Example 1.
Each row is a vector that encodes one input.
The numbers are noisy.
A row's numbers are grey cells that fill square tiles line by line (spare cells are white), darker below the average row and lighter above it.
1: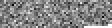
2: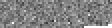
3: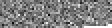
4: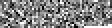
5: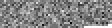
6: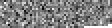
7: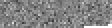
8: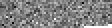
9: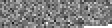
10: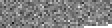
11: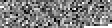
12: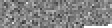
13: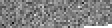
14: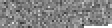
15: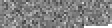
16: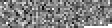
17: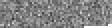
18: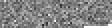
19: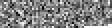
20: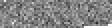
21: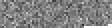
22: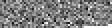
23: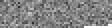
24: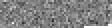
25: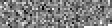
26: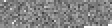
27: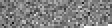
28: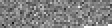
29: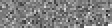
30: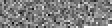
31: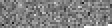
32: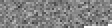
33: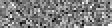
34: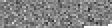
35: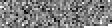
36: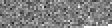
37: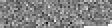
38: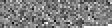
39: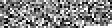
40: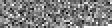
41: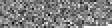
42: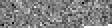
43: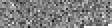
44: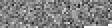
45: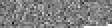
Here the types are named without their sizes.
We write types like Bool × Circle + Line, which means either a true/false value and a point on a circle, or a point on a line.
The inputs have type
List(Line).
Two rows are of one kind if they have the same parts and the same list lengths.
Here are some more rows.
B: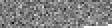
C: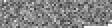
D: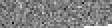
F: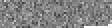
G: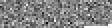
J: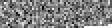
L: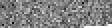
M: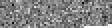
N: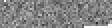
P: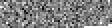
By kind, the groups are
B, D, L, M
C, F, G, N
J, P

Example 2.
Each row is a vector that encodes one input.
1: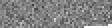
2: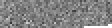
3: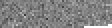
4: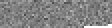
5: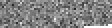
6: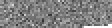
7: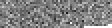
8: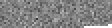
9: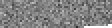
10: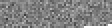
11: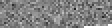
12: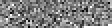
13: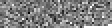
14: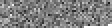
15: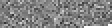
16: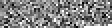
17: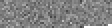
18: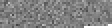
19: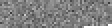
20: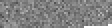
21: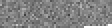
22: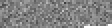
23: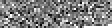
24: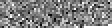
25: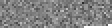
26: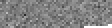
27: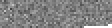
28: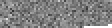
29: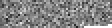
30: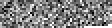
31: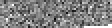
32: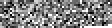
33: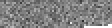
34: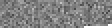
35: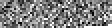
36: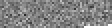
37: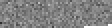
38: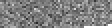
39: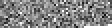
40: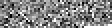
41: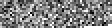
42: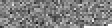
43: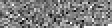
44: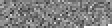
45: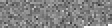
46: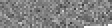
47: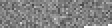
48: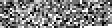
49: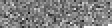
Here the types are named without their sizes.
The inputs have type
Bool × Circle + Unit.
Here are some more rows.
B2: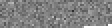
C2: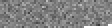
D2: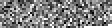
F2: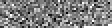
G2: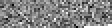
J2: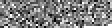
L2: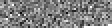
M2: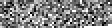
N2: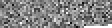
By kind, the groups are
B2, C2, F2, G2, J2, L2, N2
D2, M2

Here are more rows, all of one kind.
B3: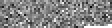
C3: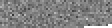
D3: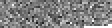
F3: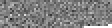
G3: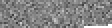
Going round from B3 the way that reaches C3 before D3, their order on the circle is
B3, C3, G3, D3, F3.
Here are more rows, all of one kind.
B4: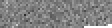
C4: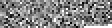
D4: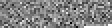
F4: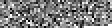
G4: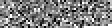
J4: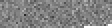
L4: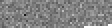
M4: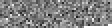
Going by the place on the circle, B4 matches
G4 and L4.
